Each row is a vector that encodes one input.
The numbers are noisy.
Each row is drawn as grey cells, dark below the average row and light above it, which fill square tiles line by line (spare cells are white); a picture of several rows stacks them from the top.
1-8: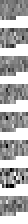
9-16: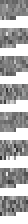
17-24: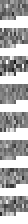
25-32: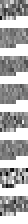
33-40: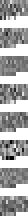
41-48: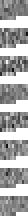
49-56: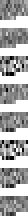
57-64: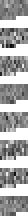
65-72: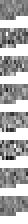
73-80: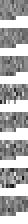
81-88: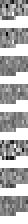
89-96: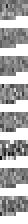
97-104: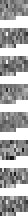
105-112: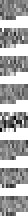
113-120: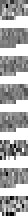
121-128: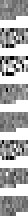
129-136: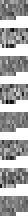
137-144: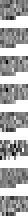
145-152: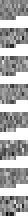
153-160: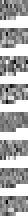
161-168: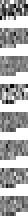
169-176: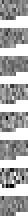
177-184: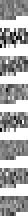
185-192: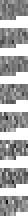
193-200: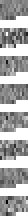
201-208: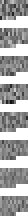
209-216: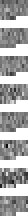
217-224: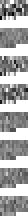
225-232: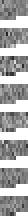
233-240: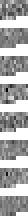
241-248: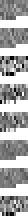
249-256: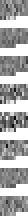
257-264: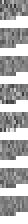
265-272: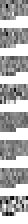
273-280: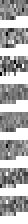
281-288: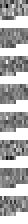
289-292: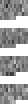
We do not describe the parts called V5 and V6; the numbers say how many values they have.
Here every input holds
a value of V6, together with either a point on a 7-point line, or a point on a 9-point line and a value of V5.
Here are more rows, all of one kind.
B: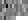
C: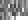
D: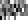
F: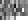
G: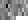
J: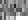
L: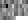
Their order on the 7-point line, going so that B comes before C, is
L, B, J, C, F, G, D.
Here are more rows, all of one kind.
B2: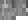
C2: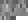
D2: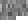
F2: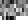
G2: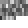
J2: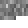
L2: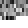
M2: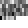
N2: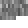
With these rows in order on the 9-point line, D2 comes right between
F2 and J2.
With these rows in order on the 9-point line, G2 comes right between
J2 and N2.
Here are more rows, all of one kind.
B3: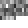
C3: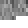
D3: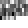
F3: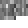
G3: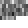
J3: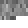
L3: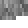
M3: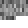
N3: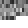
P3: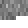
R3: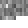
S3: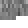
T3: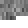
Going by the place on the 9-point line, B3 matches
D3, G3 and S3.
